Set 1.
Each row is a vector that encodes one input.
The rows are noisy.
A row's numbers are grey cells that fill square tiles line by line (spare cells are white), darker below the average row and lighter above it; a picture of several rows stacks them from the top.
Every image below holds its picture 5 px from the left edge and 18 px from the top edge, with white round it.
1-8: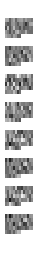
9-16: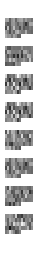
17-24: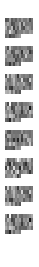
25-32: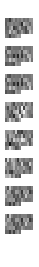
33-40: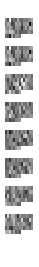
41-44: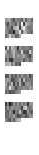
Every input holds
either a point on a 5-point line, or a point on a 6-point line.
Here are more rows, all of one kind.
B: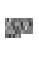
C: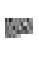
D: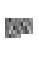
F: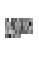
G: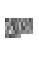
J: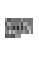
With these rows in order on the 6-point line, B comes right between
F and G.
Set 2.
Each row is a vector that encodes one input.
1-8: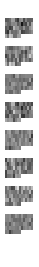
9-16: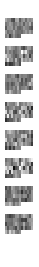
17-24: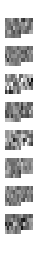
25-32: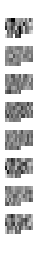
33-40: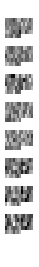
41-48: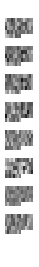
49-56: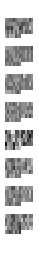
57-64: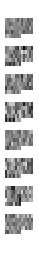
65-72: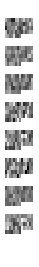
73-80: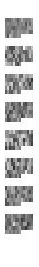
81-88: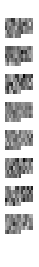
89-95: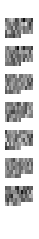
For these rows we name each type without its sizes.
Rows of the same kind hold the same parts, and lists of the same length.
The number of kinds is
2.
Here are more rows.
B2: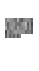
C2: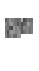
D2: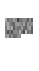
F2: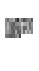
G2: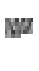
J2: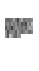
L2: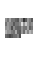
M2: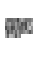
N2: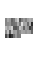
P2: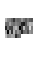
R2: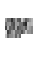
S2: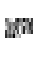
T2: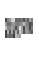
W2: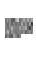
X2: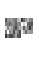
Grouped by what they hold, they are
B2, C2, D2, J2, M2, N2, P2, R2, S2, T2, W2
F2, G2, L2, X2

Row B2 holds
a point on a circle and a true/false value.
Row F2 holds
a true/false value.
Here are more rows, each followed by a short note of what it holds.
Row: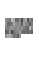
a point on a circle and a true/false value
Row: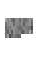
a point on a circle and a true/false value
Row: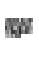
a true/false value
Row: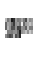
a true/false value
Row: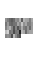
a true/false value
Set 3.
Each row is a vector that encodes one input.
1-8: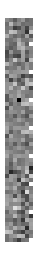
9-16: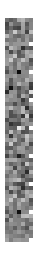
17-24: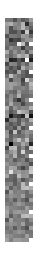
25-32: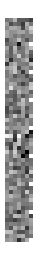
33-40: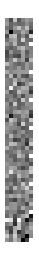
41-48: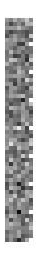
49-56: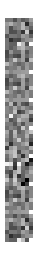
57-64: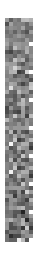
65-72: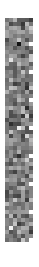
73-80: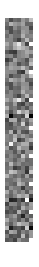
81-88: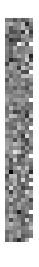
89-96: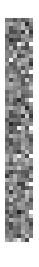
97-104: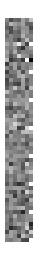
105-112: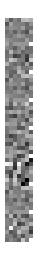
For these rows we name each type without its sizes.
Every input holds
a list of points on a line.
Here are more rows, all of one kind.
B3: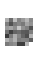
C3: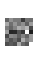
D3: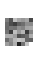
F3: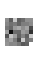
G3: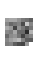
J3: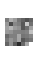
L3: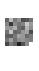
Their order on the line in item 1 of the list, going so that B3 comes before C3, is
L3, J3, G3, D3, B3, F3, C3.
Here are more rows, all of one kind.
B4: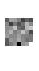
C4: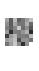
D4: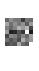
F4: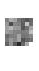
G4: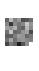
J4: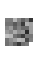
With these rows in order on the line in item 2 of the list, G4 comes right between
D4 and F4.
